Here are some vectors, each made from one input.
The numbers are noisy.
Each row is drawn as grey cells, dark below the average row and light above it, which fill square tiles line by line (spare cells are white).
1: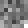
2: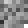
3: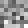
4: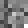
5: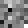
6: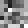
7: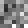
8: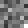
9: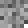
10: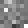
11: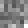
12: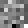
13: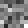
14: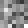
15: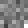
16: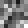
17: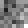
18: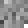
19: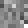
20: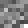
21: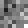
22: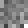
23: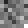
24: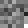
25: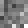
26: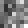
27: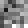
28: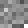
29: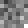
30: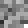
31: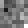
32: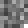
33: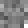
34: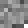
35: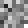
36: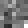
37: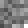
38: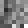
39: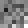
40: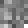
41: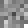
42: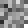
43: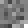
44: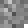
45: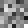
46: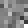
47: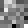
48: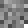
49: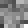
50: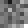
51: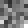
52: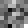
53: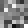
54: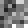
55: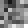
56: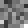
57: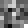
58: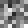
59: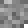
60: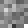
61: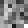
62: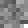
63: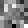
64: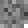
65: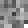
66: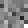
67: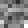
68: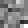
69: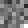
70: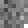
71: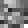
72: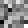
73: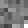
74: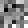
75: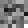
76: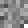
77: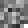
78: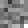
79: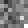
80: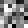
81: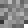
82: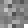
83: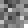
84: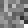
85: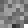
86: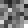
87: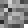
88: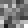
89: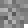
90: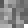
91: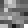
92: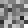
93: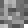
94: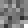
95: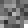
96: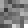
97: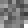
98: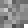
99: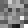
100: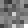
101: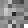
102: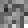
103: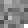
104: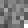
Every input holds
a point on a 7-point line and a true/false value.
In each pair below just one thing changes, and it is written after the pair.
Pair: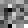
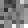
the place on the 7-point line
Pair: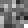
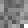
the place on the 7-point line
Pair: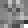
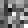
the true/false value
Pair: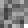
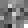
the place on the 7-point line
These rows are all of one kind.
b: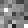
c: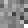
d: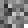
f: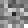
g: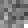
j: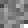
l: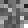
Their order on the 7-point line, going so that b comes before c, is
j, l, d, b, f, c, g.
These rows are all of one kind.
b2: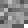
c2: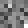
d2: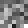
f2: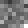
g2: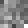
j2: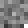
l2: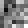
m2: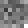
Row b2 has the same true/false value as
d2 and g2.
